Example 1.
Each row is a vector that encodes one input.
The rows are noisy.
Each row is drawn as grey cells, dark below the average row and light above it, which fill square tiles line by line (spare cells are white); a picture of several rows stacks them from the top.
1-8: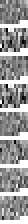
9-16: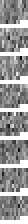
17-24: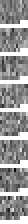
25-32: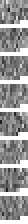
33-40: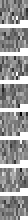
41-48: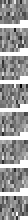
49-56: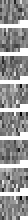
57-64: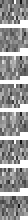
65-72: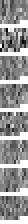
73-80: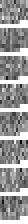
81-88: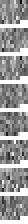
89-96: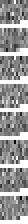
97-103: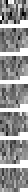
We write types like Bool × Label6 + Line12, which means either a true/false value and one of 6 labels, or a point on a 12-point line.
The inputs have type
List3(Circle9).
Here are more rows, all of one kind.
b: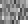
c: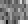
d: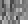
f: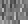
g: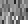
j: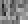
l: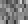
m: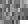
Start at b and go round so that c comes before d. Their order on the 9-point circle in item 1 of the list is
b, m, c, l, f, d, j, g.
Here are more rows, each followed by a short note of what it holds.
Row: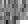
a list of two items
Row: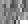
a list of two items
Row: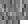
a list of three items
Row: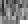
a list of three items
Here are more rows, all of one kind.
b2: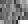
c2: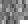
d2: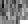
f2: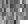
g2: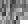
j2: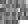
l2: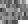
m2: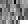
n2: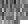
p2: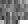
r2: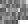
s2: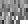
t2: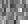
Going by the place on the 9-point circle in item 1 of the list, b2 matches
j2, l2 and r2.
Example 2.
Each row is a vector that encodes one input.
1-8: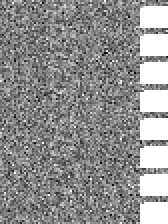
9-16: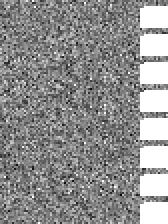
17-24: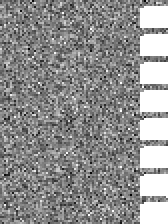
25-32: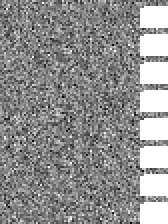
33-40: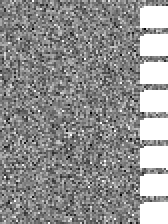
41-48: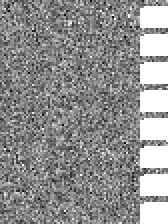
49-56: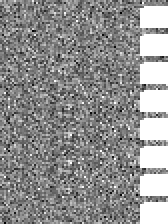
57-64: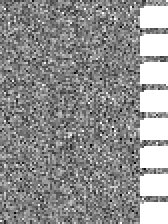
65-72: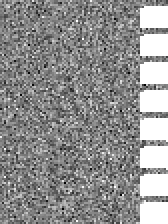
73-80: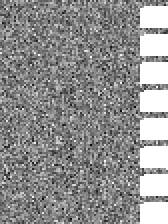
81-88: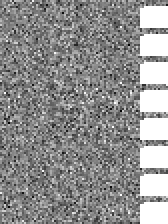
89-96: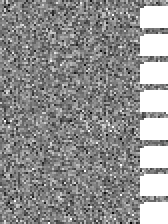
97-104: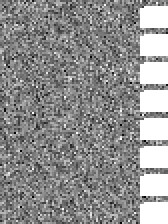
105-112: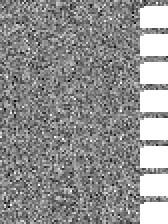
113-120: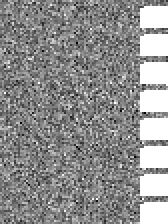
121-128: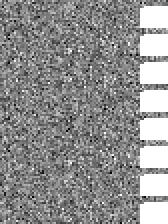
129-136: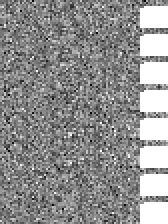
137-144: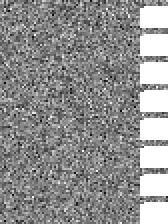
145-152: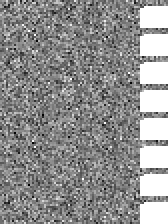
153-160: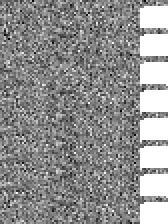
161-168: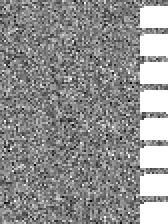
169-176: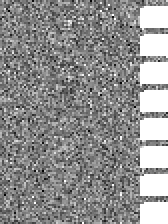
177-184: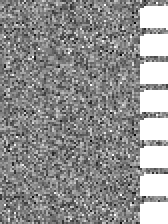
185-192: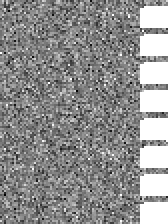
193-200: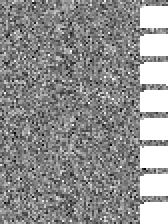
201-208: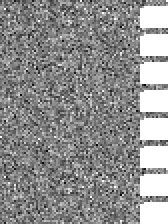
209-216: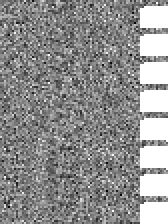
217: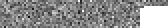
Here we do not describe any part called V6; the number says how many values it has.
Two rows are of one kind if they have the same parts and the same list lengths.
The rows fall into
2 kinds.
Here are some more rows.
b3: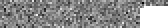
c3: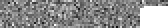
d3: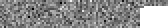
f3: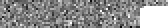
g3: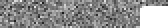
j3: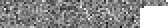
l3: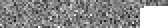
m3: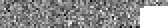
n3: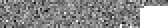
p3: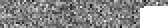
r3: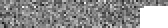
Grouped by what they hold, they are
b3, c3, d3, g3, l3, n3, r3
f3, j3, m3, p3

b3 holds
a point on an 11-point line and a value of V6.
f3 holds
three true/false values.
